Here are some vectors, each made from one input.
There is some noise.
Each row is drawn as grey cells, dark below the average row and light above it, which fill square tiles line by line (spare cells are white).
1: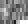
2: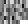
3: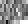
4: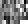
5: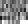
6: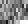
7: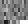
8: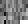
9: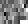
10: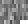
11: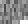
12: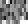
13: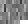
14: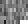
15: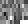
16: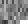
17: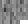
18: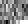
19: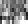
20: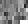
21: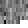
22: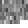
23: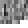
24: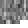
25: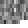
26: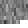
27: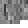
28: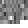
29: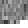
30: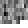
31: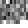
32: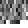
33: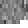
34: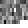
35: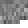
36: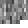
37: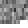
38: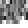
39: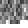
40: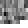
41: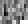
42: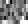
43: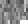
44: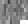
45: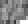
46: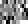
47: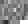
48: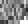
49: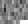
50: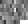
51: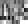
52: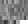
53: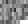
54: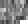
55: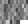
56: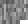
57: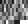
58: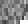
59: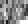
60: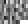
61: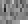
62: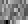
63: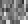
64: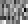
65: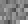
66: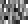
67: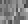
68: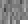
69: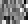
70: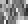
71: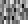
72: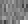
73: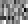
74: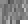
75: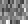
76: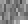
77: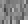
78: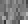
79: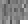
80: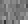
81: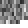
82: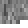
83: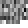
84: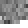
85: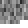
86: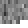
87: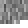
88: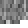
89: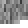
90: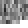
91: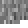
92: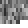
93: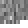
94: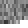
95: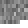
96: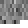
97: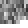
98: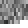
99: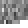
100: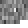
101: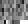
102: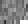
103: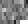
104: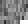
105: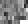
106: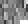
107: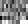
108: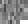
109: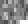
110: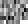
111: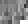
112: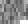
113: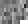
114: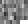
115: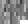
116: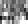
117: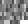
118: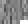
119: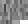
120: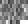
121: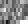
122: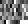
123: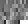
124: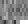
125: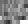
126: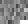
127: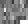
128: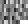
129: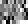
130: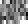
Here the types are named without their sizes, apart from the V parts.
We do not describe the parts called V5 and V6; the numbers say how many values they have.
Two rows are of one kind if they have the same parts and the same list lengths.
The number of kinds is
2.
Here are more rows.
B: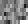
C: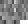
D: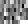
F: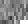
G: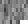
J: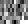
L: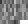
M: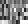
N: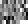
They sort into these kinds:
B, C, F, G, J, L
D, M, N

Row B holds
a point on a line, three true/false values and a value of V6.
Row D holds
a value of V5.
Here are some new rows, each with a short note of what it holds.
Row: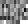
a value of V5
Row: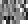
a value of V5
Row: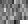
a point on a line, three true/false values and a value of V6
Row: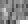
a point on a line, three true/false values and a value of V6
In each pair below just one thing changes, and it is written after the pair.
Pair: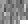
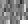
the place on the line
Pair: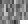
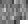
one of the three true/false values
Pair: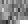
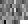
the place on the line
